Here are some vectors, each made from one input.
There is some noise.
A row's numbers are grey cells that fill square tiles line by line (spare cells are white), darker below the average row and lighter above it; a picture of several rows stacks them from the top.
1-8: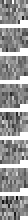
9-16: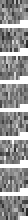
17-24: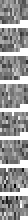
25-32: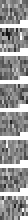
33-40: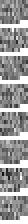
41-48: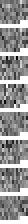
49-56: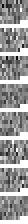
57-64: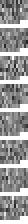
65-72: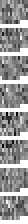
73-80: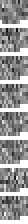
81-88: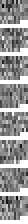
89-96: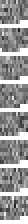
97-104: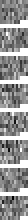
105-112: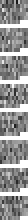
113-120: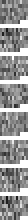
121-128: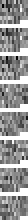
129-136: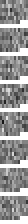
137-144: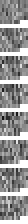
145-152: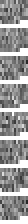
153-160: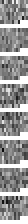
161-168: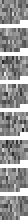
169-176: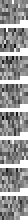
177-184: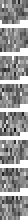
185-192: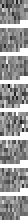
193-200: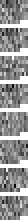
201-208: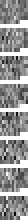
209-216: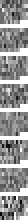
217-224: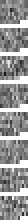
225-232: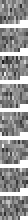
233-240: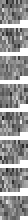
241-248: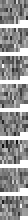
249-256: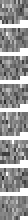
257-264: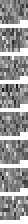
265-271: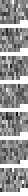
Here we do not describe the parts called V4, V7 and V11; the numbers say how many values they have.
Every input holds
either a point on a 6-point line and a value of V7, or a value of V4 and a value of V11, or a list of up to two points on a 10-point line.
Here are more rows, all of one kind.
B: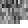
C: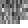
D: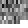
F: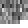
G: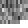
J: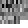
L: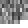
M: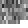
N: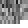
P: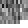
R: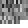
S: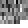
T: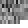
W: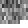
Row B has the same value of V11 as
D, M and W.
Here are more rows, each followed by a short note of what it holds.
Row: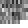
a value of V4 and a value of V11
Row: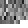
the empty list
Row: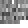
a point on a 6-point line and a value of V7
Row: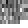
a value of V4 and a value of V11
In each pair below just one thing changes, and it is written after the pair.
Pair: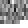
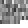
the place on the 6-point line
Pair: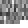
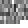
the value of V7
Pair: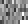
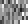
the value of V7
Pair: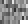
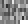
the value of V7
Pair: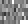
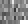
the value of V7
